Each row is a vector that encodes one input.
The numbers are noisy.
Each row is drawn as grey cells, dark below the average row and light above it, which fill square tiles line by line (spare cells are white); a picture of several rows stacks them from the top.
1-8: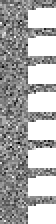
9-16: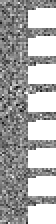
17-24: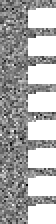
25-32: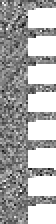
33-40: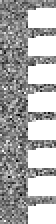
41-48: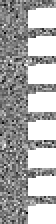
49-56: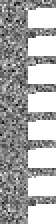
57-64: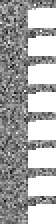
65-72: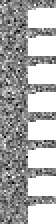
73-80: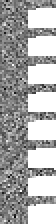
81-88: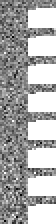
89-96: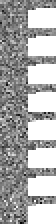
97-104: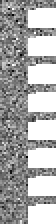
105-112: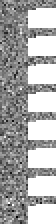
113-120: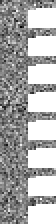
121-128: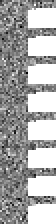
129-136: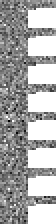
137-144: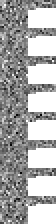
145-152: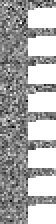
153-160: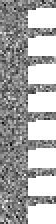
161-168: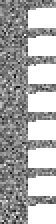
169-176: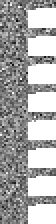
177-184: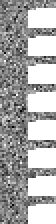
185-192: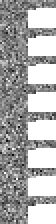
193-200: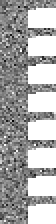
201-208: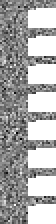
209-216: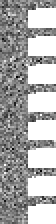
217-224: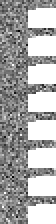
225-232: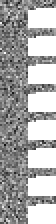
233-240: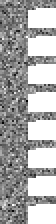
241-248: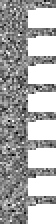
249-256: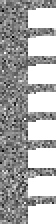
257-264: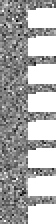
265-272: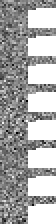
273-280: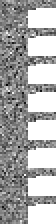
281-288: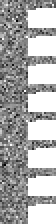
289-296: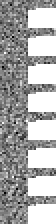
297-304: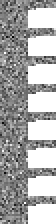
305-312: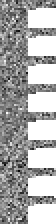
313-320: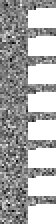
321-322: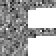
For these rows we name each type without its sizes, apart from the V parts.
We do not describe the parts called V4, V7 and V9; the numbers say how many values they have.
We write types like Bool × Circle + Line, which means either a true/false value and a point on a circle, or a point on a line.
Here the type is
((Circle + Line) × V7 + List(Label × V4)) × V9.
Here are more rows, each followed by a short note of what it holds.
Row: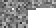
a value of V9, together with a list of two items
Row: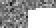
a value of V9, together with a list of one item
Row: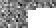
a point on a circle, a value of V7 and a value of V9
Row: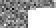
a value of V9, together with the empty list
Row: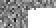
a value of V9, together with the empty list
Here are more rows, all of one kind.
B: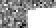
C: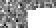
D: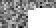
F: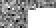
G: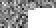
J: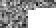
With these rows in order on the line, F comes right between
C and J.
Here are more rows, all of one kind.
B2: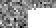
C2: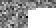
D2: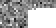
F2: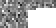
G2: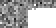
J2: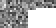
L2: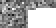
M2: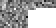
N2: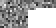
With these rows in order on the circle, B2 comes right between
D2 and L2.
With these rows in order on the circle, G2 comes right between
M2 and N2.
